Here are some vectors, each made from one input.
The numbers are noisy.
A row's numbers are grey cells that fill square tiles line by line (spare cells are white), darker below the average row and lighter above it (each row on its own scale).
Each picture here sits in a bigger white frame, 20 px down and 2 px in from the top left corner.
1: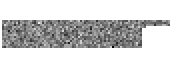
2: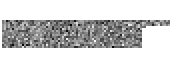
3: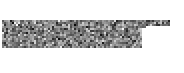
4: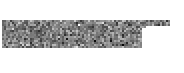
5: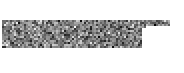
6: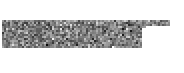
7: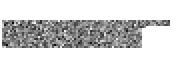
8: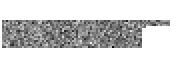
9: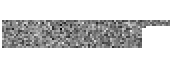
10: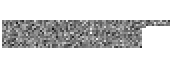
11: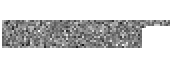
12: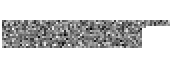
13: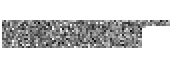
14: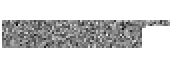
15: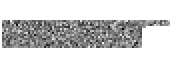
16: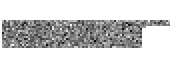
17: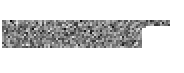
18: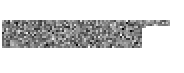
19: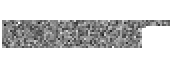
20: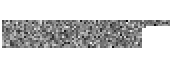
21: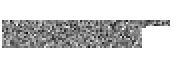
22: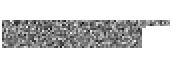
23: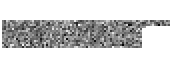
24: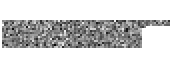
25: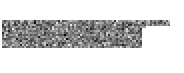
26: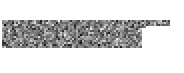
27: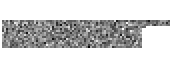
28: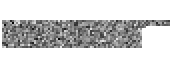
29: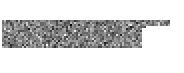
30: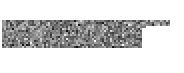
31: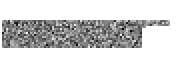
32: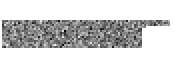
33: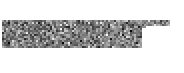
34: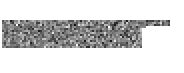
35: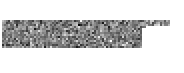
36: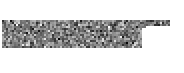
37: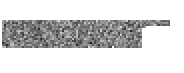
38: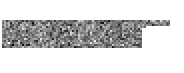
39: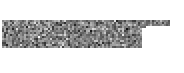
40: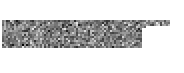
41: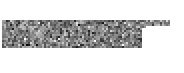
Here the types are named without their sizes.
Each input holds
a point on a line and a true/false value.
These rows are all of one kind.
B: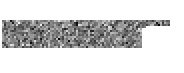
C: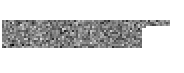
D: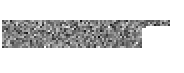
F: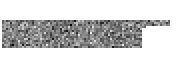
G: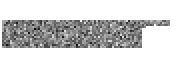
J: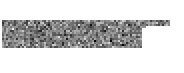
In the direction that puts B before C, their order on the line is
D, B, G, C, F, J.
